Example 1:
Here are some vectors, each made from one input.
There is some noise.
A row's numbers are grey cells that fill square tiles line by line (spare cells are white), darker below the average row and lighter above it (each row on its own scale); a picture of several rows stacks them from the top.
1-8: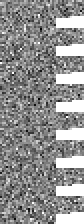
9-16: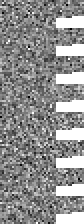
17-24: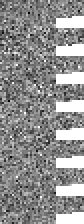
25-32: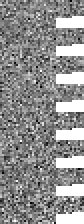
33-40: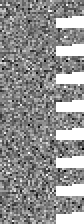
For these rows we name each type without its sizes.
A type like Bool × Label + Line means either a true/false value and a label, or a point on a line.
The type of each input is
Bool × Bool × Bool + Label.
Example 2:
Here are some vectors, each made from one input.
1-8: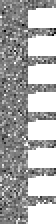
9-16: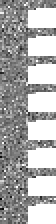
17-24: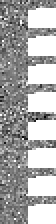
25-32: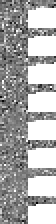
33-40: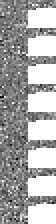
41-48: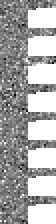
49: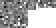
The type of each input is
Label4 × Line7.
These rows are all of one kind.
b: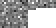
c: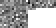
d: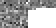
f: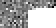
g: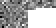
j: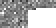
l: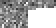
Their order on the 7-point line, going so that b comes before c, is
b, j, d, l, f, c, g.
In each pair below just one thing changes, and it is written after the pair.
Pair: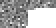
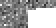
the label
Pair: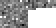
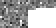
the label
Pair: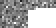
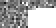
the label
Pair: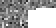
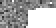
the label
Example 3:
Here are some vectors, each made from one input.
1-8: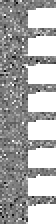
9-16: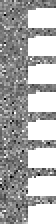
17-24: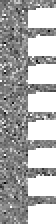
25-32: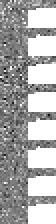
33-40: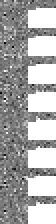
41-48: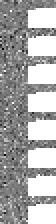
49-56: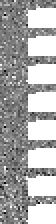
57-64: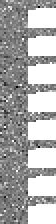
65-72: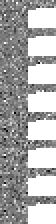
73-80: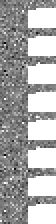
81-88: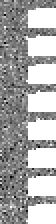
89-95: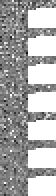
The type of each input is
List2(Line6).
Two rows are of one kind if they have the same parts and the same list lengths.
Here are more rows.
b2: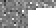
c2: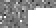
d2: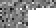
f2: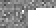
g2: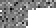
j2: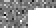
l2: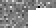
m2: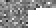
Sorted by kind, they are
b2, f2, l2, m2
c2, j2
d2, g2

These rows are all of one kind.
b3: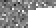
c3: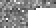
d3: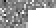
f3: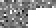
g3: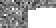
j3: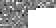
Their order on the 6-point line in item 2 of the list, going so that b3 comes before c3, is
j3, g3, d3, b3, f3, c3.
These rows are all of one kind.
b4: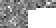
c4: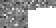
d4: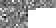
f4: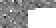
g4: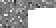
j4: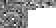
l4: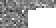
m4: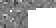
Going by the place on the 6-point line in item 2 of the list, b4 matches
j4 and l4.
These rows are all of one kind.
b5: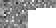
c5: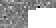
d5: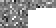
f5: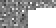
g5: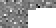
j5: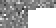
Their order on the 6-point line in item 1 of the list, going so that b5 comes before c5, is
g5, d5, b5, f5, j5, c5.
